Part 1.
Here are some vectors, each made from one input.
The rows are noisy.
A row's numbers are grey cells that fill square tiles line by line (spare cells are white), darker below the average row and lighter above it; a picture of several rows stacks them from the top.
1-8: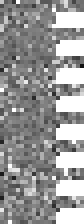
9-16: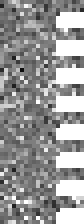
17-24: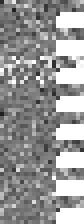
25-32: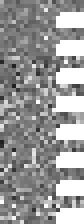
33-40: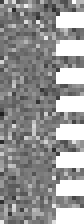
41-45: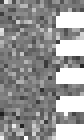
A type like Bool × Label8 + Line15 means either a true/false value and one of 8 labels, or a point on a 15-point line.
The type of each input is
Tree10.
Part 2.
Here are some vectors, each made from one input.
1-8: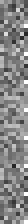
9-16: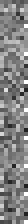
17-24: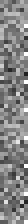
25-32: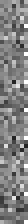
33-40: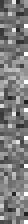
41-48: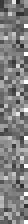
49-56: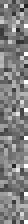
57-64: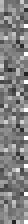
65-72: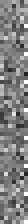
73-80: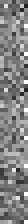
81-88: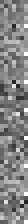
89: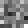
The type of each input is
Tree10.
